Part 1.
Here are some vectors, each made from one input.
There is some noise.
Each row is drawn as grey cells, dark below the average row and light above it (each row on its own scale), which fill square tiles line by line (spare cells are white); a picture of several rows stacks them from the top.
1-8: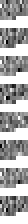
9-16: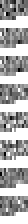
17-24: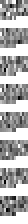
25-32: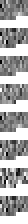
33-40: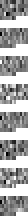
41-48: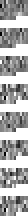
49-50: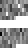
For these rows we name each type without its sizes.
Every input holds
either a fixed value, or three true/false values.
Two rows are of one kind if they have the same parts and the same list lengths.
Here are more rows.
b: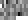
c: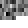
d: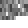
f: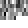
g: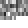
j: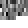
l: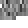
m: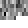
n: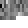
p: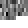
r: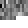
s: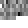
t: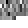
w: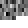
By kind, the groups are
b, c, f, g, j, l, m, n, p, r, s, t, w
d

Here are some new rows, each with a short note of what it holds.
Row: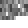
a fixed value
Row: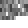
a fixed value
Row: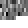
three true/false values
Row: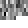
three true/false values
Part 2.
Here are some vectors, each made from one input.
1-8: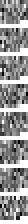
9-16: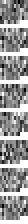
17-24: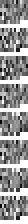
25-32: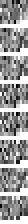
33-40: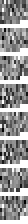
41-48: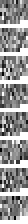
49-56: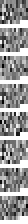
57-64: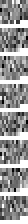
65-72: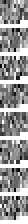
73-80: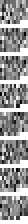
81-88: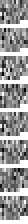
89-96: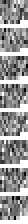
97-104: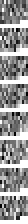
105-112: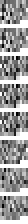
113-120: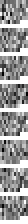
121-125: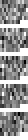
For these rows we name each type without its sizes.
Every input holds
four true/false values.
